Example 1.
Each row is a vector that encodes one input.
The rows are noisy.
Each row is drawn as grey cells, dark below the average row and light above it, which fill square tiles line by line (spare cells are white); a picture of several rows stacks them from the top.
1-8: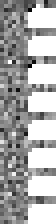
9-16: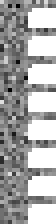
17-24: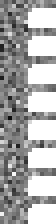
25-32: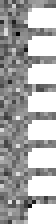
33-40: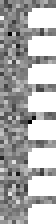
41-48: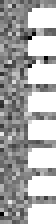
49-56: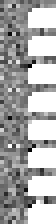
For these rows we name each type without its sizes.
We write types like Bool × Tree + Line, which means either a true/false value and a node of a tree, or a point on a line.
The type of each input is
Bool × Bool × Bool × Tree.
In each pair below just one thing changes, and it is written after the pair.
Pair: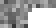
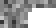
one of the three true/false values
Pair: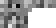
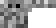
one of the three true/false values
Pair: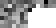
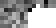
one of the three true/false values
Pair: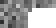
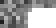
the node of the tree
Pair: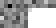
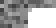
one of the three true/false values
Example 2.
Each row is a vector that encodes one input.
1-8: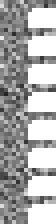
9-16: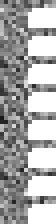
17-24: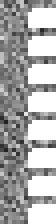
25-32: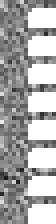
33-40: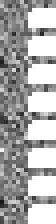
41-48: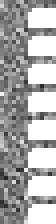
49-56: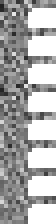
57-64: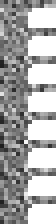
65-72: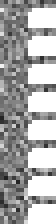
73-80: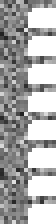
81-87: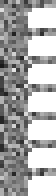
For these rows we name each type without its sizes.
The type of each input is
Bool × Bool × Bool + Line.
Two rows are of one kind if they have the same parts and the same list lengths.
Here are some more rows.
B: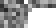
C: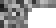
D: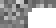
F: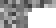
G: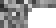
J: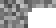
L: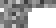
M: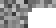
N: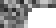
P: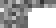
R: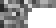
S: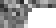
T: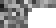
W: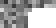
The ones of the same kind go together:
B, C, G, N, R, S, T
D, F, J, L, M, P, W

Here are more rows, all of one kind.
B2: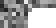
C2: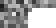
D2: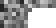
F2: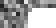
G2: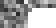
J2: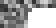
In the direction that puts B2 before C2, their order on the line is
J2, G2, F2, B2, C2, D2.
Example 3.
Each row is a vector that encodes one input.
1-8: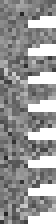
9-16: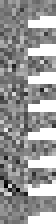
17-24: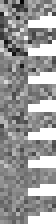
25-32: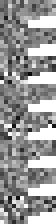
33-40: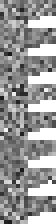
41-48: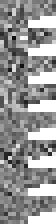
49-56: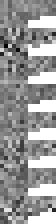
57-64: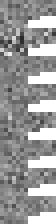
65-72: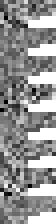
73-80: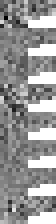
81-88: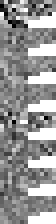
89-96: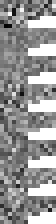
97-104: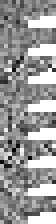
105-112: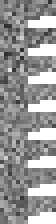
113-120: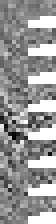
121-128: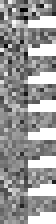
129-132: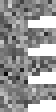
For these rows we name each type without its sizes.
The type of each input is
Bool × Circle.
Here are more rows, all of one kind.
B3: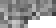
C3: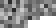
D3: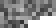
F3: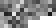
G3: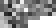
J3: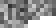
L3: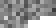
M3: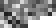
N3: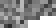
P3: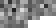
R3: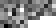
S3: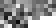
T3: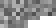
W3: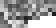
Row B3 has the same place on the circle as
C3, M3 and P3.
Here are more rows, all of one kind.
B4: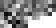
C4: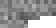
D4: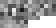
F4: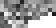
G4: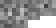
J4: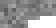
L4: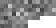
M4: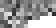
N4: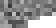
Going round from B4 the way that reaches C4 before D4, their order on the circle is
B4, G4, J4, L4, M4, F4, C4, D4, N4.
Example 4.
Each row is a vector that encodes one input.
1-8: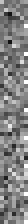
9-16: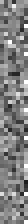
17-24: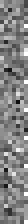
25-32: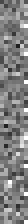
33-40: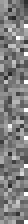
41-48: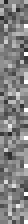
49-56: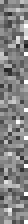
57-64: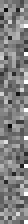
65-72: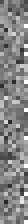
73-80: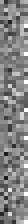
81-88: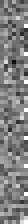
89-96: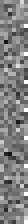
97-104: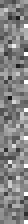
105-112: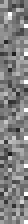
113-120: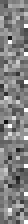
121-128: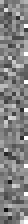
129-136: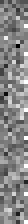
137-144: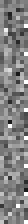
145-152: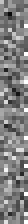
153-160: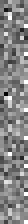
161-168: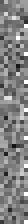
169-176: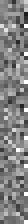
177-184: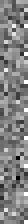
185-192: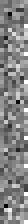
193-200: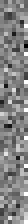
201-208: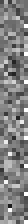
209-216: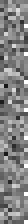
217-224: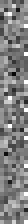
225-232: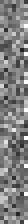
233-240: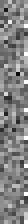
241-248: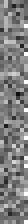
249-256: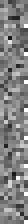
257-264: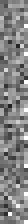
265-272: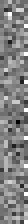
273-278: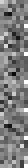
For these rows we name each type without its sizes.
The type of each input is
Bool × Bool × Bool × Bool × Bool × Tree.
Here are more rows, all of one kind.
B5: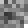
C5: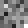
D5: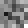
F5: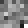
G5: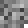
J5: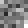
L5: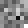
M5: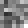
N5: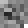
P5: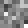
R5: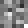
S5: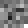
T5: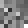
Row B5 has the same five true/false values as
D5, M5 and N5.
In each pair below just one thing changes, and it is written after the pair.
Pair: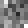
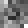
one of the five true/false values
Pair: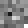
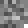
one of the five true/false values
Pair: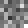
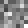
one of the five true/false values
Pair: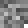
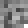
one of the five true/false values
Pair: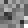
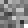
one of the five true/false values
